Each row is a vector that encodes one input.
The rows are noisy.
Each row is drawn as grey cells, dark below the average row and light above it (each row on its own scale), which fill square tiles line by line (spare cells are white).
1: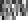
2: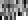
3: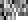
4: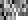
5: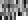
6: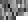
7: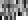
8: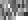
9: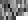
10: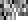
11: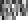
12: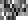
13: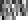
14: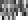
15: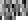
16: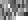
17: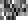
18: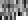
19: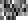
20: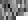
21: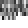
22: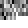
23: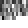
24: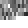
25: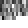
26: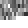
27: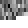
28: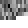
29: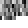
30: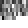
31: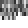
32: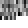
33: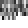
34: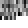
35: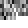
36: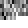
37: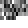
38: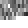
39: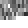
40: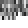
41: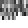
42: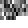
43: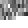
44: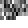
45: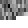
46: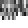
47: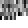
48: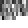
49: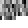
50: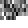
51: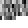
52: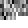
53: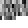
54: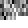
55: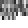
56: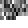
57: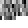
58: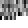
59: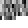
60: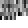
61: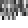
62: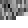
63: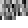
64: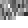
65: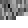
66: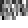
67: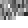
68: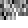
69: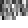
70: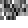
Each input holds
three true/false values.
